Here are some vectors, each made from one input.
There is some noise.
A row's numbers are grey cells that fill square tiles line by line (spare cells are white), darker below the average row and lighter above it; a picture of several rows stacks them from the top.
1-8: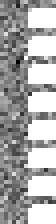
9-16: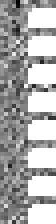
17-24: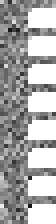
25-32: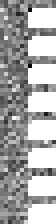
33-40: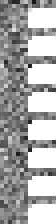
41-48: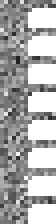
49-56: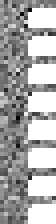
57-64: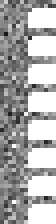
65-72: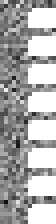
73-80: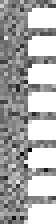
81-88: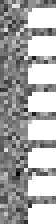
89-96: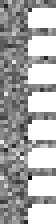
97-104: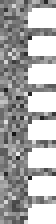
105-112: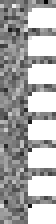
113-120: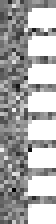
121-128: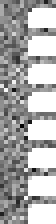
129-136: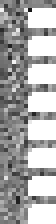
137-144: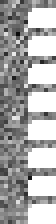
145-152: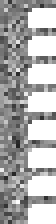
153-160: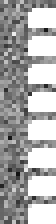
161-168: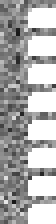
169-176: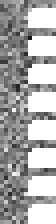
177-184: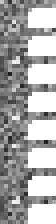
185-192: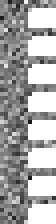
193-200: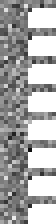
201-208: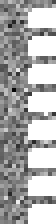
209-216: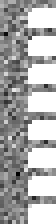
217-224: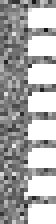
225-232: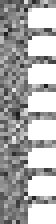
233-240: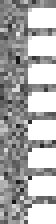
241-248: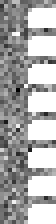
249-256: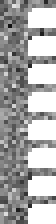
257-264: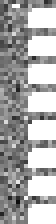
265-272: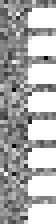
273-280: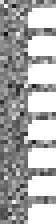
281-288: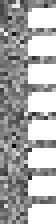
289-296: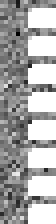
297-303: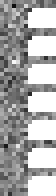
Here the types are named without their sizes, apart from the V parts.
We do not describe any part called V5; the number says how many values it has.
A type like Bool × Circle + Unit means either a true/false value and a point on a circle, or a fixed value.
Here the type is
Bool × List(Line) × V5.
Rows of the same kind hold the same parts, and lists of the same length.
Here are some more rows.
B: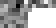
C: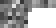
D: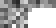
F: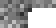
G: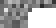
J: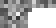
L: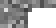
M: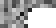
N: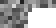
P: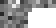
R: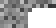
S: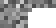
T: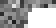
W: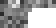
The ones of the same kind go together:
B, C, F, L, N, R
D, J, M
G, P, S, T, W

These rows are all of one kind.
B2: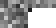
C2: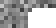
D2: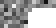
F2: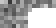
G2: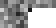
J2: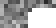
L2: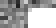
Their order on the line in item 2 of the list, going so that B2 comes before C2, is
D2, B2, G2, F2, L2, C2, J2.
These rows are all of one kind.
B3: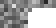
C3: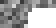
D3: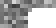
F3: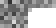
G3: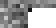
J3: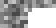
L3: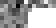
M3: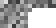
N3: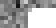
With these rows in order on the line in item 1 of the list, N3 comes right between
B3 and G3.
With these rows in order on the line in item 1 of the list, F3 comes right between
D3 and M3.
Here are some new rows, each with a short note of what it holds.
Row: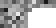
a true/false value and a value of V5, together with the empty list
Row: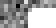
a true/false value and a value of V5, together with a list of two items
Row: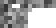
a true/false value and a value of V5, together with a list of one item
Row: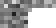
a true/false value and a value of V5, together with a list of two items
